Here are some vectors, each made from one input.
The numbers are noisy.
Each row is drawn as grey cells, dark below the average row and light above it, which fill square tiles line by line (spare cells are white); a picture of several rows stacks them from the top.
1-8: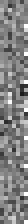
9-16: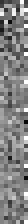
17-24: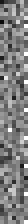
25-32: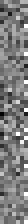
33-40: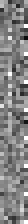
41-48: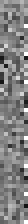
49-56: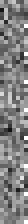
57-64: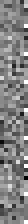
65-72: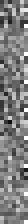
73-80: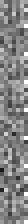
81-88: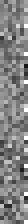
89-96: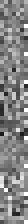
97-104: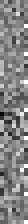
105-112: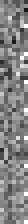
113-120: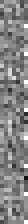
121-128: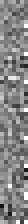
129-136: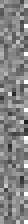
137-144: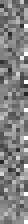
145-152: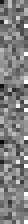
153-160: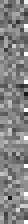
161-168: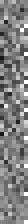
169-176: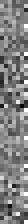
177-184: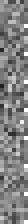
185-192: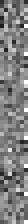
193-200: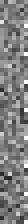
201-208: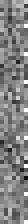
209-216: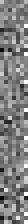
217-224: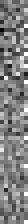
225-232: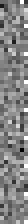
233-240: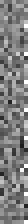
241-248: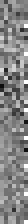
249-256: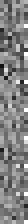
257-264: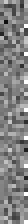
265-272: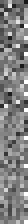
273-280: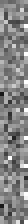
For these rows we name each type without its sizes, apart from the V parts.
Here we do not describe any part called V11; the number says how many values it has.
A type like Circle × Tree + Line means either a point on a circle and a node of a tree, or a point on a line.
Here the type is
(Bool × Bool × Bool × Bool + Unit) × V11 + Line.
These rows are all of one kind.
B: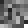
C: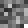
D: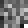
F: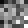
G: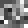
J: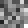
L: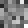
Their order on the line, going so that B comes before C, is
D, F, B, C, L, J, G.
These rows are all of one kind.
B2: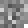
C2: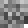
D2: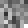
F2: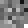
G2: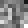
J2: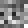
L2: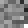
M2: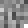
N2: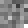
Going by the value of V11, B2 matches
J2 and N2.
